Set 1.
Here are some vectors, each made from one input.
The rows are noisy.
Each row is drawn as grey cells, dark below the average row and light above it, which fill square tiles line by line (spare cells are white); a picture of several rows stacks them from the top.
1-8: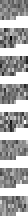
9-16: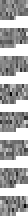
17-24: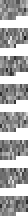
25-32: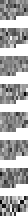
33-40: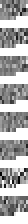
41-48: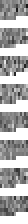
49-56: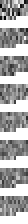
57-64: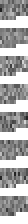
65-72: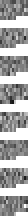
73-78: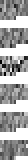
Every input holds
either a point on a 10-point circle and a true/false value, or a fixed value.
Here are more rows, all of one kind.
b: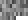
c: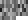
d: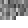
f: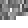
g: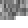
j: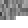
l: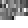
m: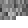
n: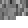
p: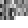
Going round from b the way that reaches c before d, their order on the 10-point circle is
b, p, j, c, m, f, n, g, d, l.
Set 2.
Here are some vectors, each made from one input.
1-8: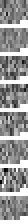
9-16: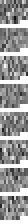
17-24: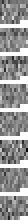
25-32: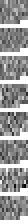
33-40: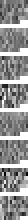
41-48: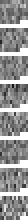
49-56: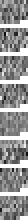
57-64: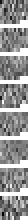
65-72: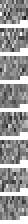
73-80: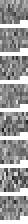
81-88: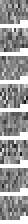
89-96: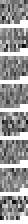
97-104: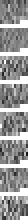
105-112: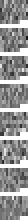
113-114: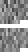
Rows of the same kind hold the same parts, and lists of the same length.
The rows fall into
2 kinds.
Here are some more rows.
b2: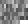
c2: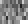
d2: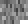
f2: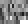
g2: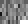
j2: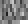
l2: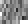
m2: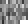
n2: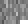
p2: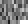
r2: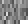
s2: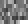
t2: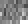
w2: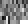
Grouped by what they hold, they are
b2, c2, d2, g2, j2, l2, p2, s2, t2, w2
f2, m2, n2, r2

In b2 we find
a point on an 8-point line.
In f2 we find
three true/false values.
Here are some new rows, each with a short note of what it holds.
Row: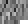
three true/false values
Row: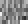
three true/false values
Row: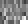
three true/false values
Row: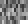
a point on an 8-point line
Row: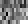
a point on an 8-point line
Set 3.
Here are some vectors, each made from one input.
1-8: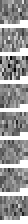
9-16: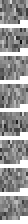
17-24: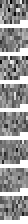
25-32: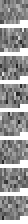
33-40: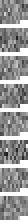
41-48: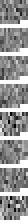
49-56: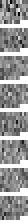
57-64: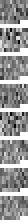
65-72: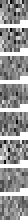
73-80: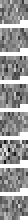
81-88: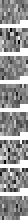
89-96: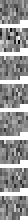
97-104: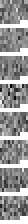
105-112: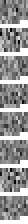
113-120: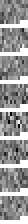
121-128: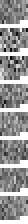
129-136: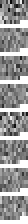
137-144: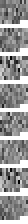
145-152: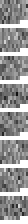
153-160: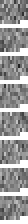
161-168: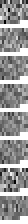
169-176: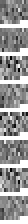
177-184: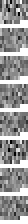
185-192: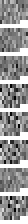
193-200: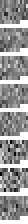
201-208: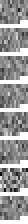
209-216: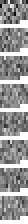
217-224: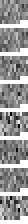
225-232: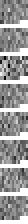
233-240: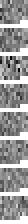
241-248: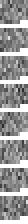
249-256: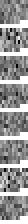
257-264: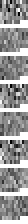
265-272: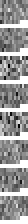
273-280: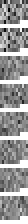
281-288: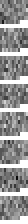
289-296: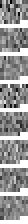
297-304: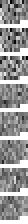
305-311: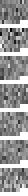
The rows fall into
2 kinds.
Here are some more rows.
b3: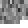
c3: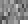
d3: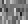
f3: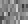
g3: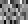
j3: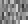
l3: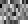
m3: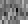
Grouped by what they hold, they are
b3, c3, d3, f3, j3, m3
g3, l3

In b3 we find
four true/false values.
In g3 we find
a point on a 5-point line.
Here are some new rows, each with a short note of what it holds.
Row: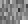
four true/false values
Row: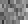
four true/false values
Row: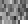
four true/false values
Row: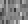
four true/false values
